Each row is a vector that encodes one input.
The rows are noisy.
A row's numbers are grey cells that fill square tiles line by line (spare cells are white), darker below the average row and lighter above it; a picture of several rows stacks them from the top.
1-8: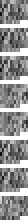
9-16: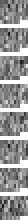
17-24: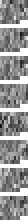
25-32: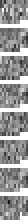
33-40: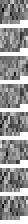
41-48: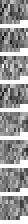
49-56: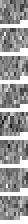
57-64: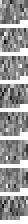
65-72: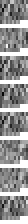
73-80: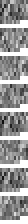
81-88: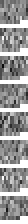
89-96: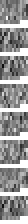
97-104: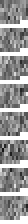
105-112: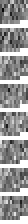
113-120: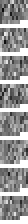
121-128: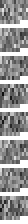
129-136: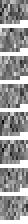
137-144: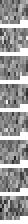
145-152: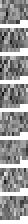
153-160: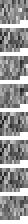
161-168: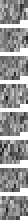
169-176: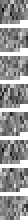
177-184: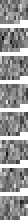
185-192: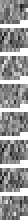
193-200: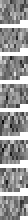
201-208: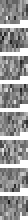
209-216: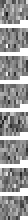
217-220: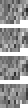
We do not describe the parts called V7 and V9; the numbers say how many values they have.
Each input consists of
either a point on a 5-point line, or a point on a 6-point line and a value of V7, or a true/false value and a value of V9.
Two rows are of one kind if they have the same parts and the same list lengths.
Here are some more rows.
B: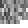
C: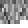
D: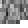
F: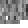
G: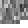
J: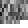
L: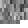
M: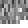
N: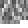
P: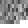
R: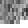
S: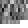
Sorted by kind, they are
B, C, D, G, L, M, N
F, P, R
J, S

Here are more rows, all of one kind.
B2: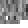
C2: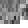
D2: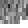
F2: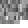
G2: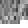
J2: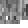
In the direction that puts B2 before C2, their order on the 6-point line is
F2, B2, G2, D2, J2, C2.
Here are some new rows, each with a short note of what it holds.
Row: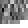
a point on a 5-point line
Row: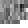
a true/false value and a value of V9
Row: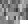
a point on a 6-point line and a value of V7
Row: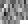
a true/false value and a value of V9
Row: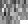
a true/false value and a value of V9
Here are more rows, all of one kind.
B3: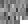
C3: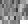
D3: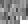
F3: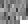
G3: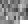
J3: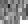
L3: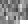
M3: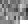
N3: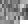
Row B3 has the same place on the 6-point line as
F3, G3 and M3.
